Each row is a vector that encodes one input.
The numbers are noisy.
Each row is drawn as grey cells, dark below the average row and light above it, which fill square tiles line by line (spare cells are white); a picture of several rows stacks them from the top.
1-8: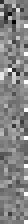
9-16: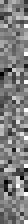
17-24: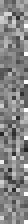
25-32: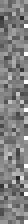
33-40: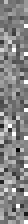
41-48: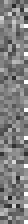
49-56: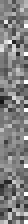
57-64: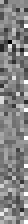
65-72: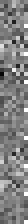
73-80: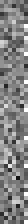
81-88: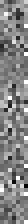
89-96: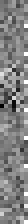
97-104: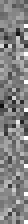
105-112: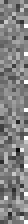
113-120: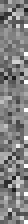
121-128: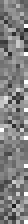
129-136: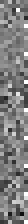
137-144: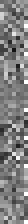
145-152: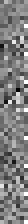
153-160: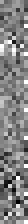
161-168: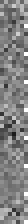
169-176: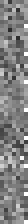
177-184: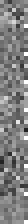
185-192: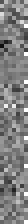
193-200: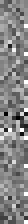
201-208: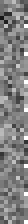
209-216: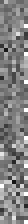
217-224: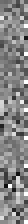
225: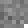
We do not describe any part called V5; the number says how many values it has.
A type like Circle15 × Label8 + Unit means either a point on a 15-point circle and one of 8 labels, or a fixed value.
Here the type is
Line6 × List2(V5) + Tree9 × Tree9.
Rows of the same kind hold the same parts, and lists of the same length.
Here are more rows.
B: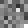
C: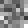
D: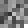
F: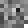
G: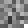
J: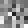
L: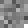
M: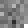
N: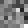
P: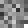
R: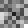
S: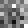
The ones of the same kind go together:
B, F, N
C, J, L, P
D, G, M
R, S

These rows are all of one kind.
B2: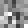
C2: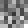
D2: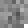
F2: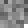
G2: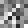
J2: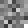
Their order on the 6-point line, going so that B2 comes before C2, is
D2, F2, B2, J2, C2, G2.
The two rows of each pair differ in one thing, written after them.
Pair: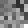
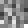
the place on the 6-point line
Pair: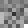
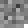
the value of V5 in item 1 of the list
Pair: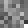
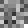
the value of V5 in item 1 of the list
